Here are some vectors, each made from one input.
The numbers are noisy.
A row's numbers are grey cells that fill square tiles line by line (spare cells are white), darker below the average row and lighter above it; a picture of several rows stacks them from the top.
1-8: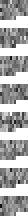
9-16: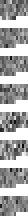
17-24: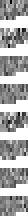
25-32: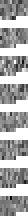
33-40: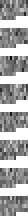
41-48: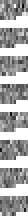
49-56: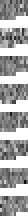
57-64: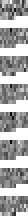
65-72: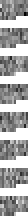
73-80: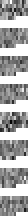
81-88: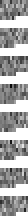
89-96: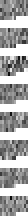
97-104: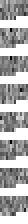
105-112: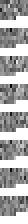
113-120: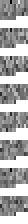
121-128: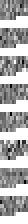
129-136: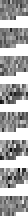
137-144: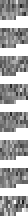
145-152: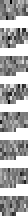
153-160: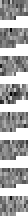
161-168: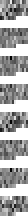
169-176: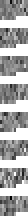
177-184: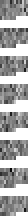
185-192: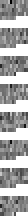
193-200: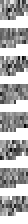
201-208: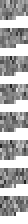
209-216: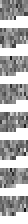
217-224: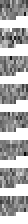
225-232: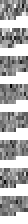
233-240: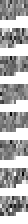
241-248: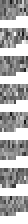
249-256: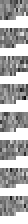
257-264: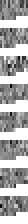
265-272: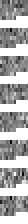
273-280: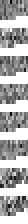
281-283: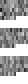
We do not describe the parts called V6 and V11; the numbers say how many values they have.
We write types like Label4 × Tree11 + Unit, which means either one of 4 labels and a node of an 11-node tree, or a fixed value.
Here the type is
Label4 + (Line7 + V11) × V6.
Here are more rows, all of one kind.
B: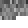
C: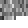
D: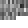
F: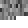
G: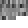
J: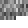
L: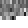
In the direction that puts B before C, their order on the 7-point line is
L, B, G, D, F, C, J.
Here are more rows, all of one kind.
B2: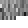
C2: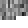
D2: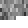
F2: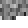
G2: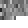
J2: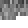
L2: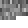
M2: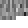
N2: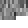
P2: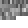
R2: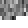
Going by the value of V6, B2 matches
C2, D2 and R2.
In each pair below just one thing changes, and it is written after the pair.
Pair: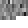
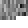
the value of V6
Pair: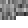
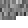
the place on the 7-point line
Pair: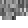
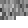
the place on the 7-point line
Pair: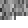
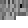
the place on the 7-point line
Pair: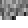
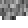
the value of V6
